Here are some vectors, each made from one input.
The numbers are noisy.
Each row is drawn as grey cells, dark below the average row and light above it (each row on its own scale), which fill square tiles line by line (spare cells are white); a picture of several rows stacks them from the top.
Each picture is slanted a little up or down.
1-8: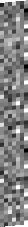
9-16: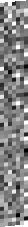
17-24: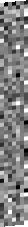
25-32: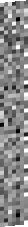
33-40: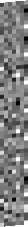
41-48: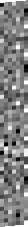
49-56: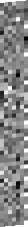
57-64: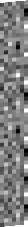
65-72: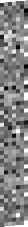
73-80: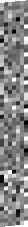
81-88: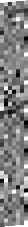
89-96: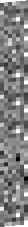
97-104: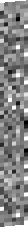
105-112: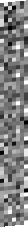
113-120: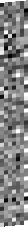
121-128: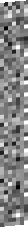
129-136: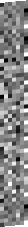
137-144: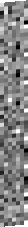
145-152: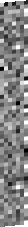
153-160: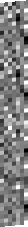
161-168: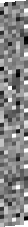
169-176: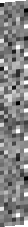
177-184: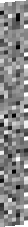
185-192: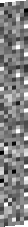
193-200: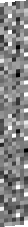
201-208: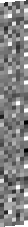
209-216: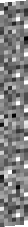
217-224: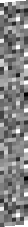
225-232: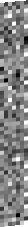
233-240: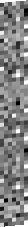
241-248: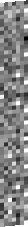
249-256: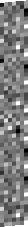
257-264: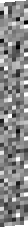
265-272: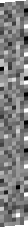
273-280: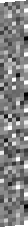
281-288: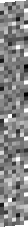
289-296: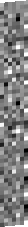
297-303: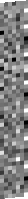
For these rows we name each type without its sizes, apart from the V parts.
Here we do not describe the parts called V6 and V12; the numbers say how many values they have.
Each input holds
either a value of V6 and a value of V12, or a list of points on a line.
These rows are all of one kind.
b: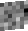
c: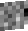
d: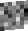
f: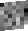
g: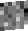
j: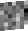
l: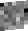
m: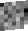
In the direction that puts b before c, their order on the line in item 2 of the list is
m, b, c, f, j, d, g, l.
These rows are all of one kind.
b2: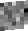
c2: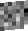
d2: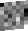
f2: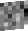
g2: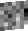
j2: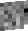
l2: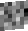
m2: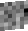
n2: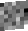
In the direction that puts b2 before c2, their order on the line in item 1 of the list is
j2, d2, n2, b2, l2, c2, g2, f2, m2.
